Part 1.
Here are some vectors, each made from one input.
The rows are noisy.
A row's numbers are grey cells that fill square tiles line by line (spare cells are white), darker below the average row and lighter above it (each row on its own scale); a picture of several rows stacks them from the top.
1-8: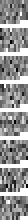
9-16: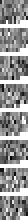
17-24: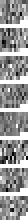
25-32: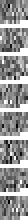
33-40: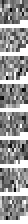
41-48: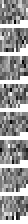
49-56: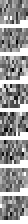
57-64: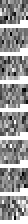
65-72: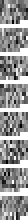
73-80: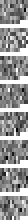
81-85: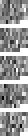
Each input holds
a point on a 6-point line and four true/false values.
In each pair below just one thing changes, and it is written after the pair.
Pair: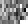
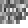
one of the four true/false values
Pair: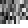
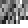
the place on the 6-point line
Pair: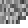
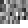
one of the four true/false values
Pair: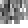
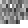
the place on the 6-point line
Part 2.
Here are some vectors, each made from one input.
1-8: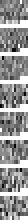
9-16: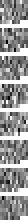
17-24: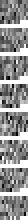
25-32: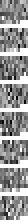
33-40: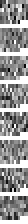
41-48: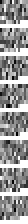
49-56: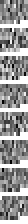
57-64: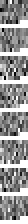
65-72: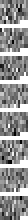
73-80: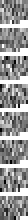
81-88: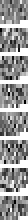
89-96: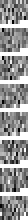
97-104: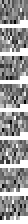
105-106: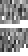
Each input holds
one of 9 labels, together with either a fixed value, or four true/false values.
